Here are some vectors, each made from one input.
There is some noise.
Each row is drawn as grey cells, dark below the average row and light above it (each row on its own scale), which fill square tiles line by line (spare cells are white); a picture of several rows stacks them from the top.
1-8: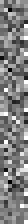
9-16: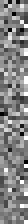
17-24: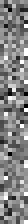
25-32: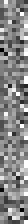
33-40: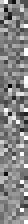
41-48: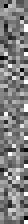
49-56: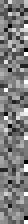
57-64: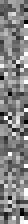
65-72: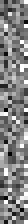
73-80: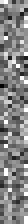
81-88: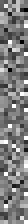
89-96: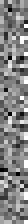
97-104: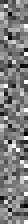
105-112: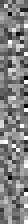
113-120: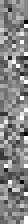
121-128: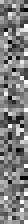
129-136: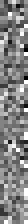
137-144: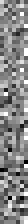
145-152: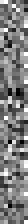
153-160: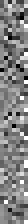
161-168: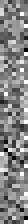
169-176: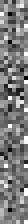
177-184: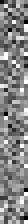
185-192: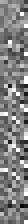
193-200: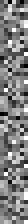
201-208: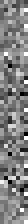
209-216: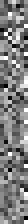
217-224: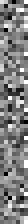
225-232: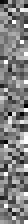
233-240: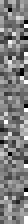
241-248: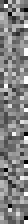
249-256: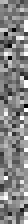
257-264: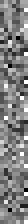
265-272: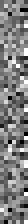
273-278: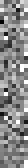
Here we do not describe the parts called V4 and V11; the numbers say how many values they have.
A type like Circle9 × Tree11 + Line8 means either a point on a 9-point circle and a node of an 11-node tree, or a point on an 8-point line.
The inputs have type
(Bool × Circle8 + V4) × V11.
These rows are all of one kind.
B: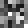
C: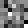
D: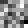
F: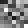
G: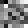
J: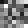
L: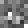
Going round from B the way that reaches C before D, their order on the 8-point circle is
B, C, L, J, F, D, G.
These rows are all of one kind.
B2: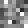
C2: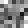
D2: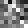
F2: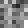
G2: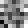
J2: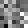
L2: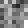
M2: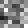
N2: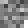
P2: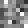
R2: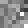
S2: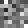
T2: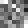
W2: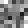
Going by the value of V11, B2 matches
D2, P2, R2 and T2.
